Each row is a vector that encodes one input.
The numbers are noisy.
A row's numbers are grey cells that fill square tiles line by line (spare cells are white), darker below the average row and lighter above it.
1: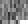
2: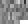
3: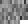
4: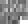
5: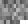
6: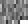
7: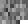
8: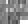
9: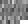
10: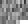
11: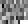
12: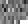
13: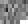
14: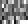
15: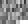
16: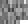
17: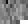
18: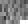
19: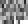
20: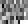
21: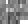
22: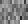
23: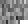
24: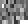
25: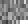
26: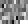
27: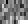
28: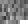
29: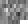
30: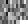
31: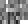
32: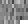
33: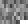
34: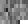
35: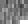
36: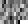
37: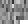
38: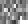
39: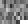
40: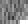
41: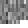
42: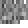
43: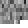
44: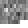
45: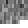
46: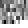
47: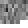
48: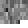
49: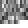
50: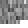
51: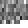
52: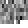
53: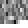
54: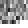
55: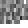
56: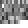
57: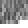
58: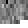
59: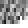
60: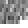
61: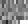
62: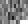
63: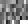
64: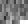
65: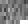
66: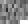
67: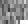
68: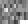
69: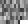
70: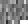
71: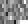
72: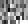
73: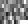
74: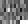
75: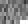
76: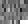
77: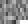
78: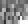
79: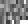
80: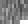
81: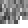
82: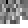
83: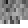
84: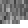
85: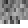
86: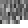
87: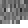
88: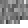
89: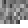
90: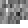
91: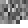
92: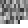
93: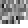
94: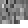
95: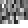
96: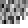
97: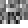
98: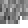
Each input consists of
either a point on an 11-point circle, or a point on a 13-point line.
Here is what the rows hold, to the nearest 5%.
About 55% of them hold a point on an 11-point circle. The rest hold a point on a 13-point line.
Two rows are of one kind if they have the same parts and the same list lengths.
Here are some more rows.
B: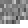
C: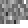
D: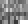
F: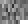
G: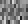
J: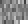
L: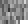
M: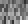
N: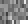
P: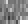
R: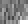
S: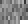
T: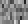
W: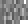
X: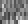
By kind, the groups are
B, C, G, J, L, N, S, T, W
D, F, M, P, R, X

